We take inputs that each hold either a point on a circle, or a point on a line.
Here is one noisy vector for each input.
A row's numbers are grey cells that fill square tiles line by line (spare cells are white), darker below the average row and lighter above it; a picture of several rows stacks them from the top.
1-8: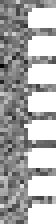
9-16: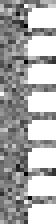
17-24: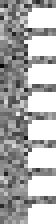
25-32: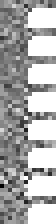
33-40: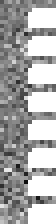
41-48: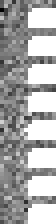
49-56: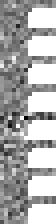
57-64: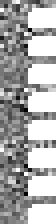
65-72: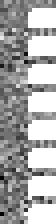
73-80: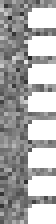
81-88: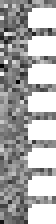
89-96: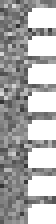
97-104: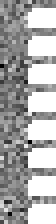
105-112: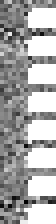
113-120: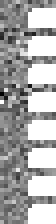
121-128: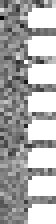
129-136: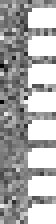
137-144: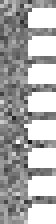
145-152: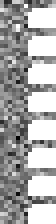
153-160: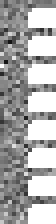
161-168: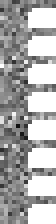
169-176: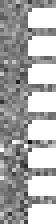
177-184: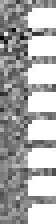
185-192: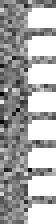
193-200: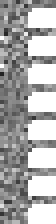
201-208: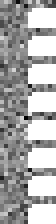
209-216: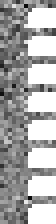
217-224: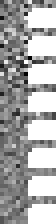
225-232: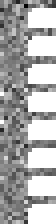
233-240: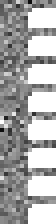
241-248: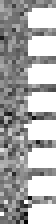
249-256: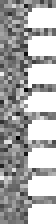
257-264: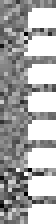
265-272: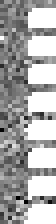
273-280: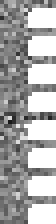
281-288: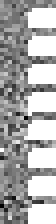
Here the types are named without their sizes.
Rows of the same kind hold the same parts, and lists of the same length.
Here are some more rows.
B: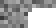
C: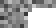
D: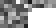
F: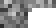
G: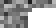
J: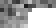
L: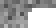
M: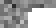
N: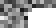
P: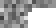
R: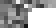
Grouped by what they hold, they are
B, C, D, F, G, R
J, L, M, N, P

